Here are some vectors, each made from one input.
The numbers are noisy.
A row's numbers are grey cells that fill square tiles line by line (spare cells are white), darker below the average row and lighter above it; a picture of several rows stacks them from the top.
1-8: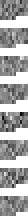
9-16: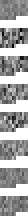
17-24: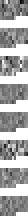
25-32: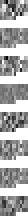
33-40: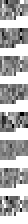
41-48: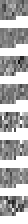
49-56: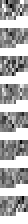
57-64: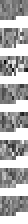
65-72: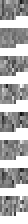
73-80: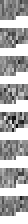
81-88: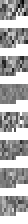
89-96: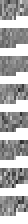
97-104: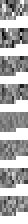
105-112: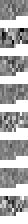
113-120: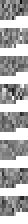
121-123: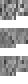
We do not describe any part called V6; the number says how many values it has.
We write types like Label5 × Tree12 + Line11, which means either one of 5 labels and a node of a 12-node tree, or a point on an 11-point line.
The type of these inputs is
List2(Bool × V6).
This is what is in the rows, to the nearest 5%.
All of them are lists of up to two items, each a true/false value and a value of V6: about 5% are empty, 45% hold one and 50% two.
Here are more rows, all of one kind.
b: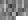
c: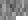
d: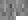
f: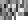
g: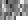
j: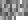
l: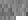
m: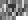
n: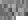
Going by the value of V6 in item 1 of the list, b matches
d and j.
